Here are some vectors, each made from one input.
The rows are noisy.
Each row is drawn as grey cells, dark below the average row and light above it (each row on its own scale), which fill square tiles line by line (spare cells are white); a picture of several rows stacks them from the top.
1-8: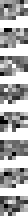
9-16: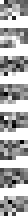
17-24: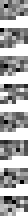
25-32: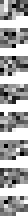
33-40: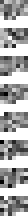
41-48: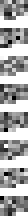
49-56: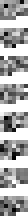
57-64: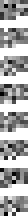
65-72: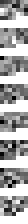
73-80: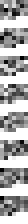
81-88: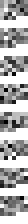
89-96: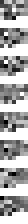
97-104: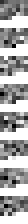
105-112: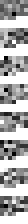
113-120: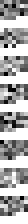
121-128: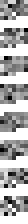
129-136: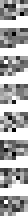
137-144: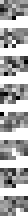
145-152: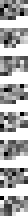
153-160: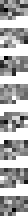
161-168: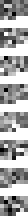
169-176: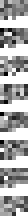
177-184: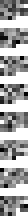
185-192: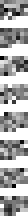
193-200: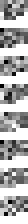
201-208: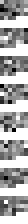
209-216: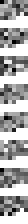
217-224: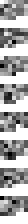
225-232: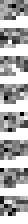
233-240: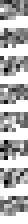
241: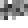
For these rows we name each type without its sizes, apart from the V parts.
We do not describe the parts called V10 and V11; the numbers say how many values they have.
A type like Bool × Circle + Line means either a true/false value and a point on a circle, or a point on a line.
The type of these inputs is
Bool × V10 + Line + V11.
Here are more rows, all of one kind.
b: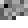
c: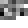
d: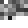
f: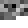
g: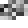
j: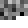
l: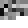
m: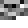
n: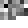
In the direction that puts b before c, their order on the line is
n, b, m, f, j, c, l, d, g.
